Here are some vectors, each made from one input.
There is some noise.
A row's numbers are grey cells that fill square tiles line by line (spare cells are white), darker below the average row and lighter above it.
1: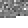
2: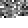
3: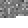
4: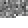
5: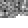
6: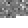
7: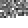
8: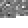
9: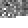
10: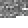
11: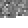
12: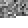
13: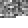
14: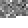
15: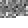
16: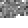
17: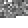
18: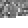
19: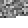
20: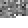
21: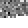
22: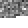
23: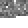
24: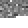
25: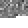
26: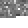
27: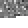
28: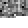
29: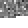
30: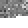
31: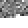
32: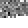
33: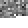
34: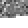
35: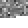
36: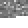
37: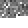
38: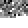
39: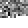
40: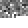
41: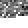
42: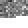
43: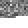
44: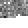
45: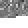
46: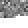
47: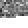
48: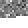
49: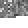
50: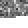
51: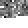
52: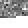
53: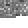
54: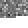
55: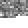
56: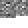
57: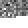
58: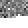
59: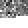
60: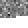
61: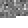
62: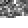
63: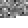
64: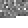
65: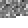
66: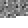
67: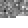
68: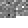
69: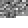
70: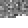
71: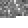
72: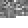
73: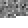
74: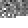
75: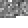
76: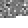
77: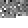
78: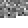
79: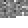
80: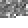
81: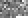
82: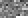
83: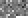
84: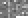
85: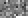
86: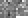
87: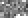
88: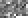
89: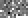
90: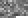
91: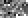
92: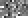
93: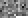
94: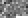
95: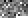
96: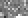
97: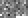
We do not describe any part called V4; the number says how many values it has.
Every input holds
either a true/false value and a value of V4, or a list of up to three points on a 5-point line.
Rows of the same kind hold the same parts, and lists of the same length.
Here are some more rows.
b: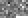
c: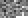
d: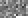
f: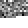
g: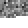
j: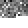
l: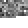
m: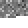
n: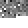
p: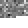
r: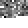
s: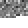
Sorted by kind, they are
b
c, f, l, p
d, g, m, s
j, n
r

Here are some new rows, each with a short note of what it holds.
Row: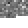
a list of two items
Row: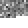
a list of three items
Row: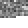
a list of two items
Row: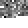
the empty list
